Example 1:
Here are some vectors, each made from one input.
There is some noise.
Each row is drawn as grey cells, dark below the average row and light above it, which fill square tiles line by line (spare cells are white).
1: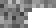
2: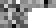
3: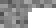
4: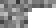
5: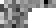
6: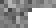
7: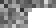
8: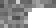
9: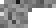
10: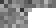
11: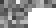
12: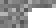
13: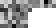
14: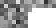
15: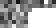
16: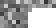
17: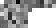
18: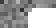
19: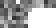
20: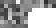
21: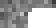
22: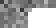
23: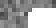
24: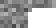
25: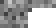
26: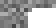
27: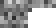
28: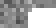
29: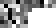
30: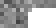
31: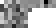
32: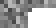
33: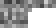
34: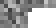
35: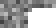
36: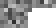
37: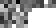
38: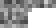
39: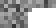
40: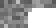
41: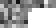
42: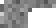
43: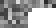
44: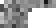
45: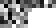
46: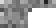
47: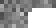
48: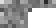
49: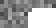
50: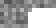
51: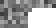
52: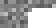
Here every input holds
a point on a 6-point circle and a true/false value.
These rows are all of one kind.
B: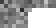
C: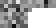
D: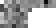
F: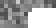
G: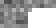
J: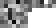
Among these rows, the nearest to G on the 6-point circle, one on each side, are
C and F.
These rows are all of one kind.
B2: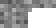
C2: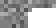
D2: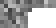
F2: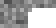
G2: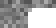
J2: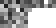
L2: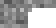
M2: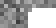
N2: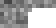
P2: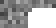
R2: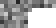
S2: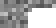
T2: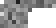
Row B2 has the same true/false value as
D2, J2, P2 and R2.
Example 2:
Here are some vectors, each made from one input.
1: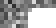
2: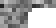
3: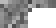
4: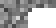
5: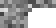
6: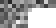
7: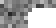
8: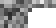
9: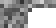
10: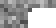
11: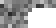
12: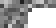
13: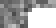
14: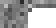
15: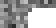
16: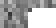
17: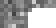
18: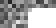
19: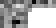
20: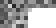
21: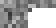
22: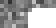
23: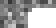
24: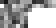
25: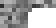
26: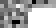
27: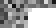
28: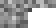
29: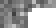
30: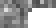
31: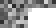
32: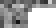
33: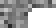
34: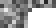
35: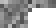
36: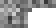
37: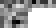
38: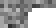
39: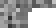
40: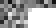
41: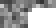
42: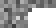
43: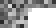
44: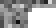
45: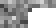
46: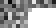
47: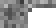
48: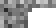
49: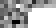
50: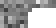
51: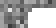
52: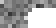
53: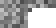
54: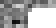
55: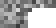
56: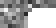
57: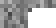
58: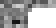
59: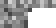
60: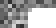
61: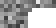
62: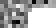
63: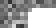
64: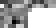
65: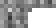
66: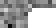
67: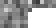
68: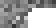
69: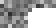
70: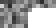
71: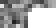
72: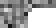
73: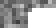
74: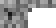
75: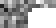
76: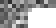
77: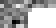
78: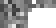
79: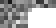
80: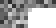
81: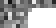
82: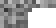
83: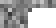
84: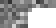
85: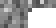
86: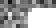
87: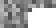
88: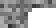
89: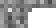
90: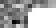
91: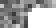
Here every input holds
either a point on a 12-point line, or a node of an 11-node tree.
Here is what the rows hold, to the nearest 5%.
About 45% of them hold a point on a 12-point line. The rest hold a node of an 11-node tree.
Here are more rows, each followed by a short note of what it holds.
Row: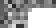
a point on a 12-point line
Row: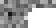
a node of an 11-node tree
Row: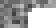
a point on a 12-point line
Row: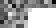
a point on a 12-point line
